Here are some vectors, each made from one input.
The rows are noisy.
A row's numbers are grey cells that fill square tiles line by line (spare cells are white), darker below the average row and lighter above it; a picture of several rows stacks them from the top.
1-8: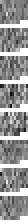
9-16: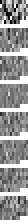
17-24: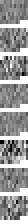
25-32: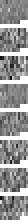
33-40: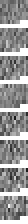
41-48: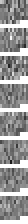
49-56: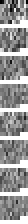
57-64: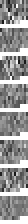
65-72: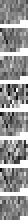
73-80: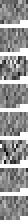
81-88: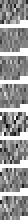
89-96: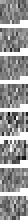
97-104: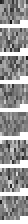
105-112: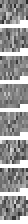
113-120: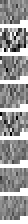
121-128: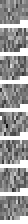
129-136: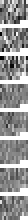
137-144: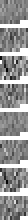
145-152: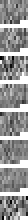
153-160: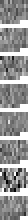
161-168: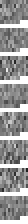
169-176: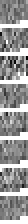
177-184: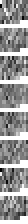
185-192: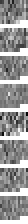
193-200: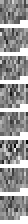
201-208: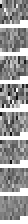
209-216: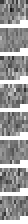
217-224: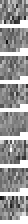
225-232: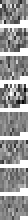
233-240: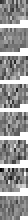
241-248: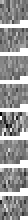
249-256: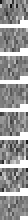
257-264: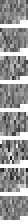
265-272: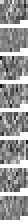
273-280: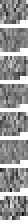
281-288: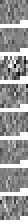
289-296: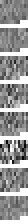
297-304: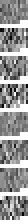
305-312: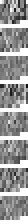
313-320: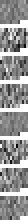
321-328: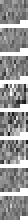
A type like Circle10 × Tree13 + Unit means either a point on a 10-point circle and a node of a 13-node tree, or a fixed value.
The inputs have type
Label12 × (Label12 + Line11) + List3(Line6).
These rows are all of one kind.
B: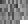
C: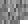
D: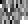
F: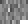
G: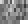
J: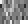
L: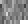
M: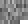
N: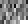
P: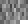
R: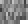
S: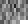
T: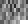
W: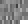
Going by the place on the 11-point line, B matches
P, R, S and T.
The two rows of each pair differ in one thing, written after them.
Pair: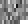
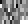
the label
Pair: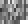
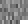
the place on the 11-point line
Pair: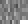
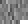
the label
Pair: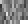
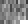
the place on the 11-point line
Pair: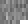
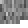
the place on the 11-point line
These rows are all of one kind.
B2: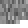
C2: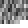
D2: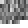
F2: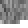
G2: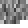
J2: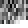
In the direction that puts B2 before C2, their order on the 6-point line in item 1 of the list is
D2, F2, G2, B2, J2, C2.
